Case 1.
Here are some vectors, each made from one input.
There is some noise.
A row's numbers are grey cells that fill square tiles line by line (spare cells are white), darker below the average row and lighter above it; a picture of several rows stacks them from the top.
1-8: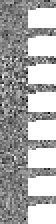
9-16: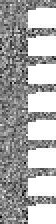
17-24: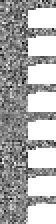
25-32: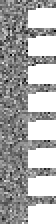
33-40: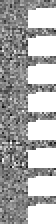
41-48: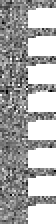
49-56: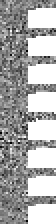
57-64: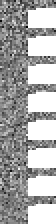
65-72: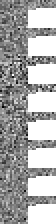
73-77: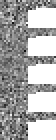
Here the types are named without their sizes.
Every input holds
either a point on a line, or three true/false values.
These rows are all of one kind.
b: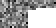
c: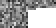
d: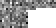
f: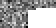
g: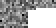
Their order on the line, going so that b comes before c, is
d, b, c, g, f.
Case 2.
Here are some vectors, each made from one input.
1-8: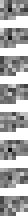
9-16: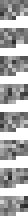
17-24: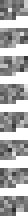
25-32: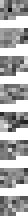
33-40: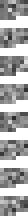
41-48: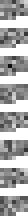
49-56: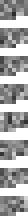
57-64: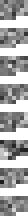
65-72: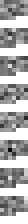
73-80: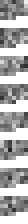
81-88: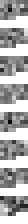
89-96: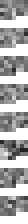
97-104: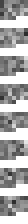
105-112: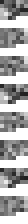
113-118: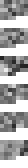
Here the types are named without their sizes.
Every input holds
a list of points on a line.
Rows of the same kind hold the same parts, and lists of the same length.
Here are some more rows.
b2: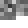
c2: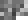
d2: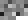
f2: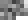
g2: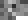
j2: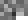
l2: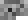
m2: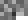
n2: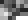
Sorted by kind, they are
b2, c2, g2, j2, m2
d2, f2, l2
n2

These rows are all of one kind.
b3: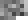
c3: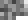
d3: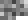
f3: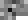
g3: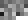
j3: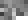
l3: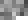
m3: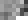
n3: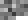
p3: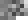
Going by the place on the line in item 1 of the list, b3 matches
d3 and p3.
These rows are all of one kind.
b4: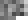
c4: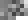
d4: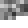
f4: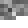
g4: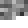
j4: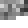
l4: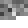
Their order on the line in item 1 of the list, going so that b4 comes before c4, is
b4, c4, d4, j4, g4, f4, l4.
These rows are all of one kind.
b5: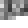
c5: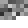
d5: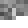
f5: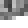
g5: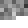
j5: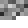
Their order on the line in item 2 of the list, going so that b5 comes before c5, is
j5, g5, b5, c5, d5, f5.
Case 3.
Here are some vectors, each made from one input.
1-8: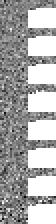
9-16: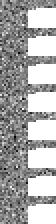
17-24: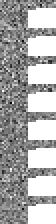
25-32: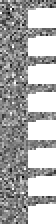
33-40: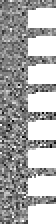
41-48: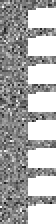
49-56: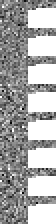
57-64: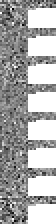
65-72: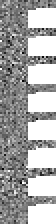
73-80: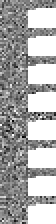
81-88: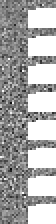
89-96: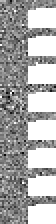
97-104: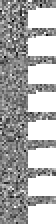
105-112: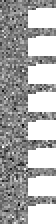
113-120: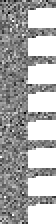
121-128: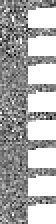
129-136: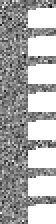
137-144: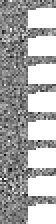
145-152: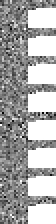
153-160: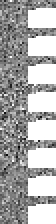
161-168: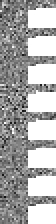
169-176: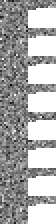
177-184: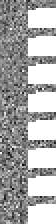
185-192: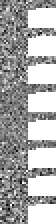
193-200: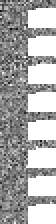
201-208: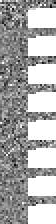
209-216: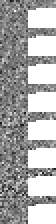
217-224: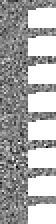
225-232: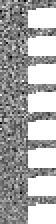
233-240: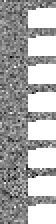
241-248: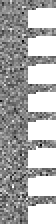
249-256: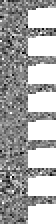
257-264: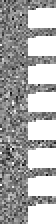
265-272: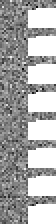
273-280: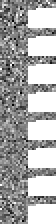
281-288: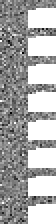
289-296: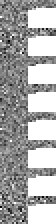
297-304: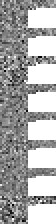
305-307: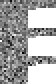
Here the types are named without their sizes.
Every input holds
a true/false value, together with either a point on a circle, or a fixed value.
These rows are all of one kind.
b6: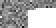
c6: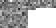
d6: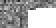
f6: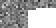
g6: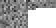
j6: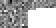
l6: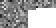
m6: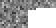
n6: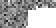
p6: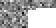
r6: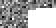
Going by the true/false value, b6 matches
j6, p6 and r6.
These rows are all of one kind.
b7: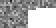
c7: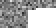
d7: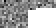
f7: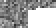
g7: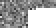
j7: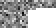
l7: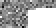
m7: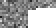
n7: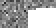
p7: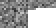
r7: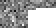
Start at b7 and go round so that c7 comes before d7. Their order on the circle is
b7, j7, c7, r7, d7, l7, p7, g7, n7, m7, f7.
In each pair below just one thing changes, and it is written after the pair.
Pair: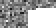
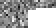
the true/false value
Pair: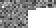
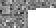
the place on the circle
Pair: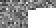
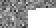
the true/false value
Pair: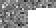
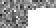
the place on the circle
